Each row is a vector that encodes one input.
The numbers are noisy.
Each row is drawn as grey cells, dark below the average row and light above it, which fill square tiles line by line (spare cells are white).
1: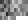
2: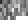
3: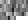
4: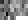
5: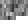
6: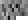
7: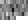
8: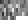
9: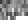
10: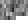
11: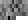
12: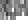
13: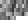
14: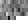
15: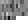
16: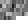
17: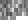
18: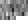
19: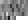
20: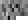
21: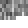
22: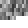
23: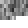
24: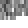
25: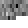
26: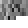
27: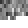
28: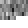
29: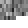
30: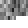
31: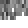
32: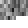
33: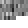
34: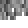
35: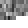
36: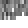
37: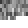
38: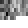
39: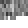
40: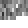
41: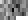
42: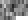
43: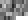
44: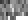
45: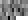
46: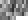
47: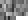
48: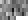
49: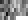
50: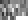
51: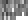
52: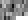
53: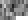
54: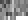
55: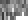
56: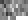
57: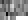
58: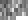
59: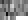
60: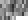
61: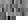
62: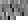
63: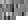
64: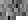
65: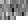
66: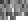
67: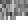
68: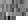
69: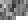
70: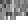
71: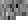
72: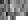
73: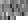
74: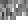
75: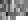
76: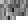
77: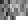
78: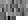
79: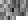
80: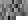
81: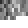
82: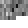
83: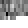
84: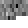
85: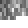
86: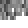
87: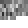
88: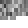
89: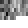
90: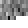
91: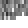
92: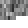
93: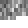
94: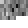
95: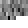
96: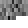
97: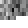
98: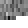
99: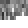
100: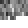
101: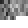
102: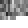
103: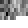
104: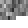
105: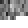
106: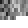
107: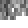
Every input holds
three true/false values, together with either a point on a 5-point line, or a point on a 6-point line.
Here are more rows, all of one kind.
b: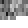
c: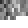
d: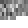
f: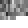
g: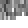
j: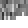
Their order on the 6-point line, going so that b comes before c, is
b, f, c, d, j, g.
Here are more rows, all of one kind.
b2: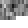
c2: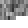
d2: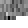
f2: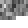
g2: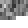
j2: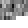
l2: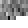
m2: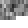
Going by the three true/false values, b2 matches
c2 and m2.
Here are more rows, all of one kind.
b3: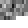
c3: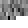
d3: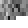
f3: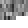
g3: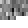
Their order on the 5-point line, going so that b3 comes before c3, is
b3, f3, g3, d3, c3.
